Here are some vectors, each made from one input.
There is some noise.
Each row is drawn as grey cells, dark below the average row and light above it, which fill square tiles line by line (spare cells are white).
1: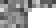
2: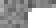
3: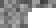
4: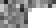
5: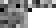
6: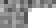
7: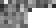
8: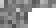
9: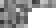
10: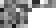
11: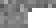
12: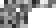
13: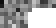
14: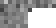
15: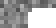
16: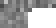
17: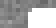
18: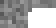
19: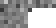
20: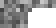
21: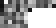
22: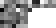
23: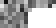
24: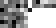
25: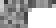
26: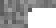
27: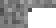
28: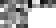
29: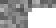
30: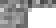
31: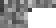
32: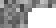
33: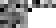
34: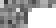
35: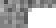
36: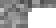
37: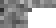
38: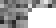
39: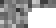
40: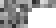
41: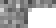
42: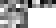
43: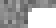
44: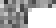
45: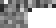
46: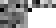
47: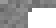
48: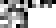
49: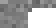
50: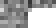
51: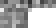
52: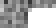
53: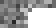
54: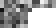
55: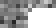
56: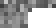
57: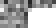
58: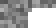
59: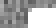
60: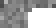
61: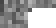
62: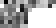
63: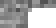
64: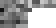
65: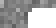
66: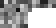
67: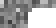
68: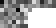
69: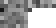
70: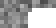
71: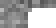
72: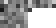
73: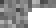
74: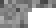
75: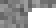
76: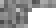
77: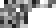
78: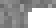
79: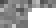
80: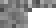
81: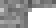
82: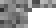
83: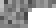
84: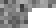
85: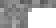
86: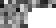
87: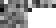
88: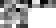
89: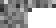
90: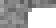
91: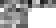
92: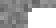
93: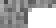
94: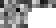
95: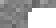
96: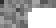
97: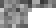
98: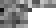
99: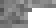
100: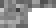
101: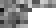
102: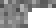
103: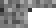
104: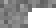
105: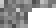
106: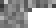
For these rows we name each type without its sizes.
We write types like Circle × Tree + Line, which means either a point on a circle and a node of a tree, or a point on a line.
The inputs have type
List(Circle).
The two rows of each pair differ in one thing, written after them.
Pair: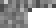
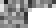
the place on the circle in item 2 of the list
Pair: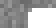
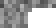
the place on the circle in item 2 of the list
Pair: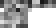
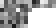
the place on the circle in item 2 of the list
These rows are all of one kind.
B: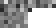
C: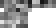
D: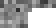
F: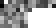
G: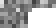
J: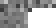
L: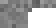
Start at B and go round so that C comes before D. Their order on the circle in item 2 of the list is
B, G, L, J, F, C, D.
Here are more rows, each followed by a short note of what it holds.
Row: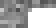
a list of two items
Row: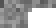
a list of two items
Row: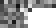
the empty list
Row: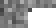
a list of one item
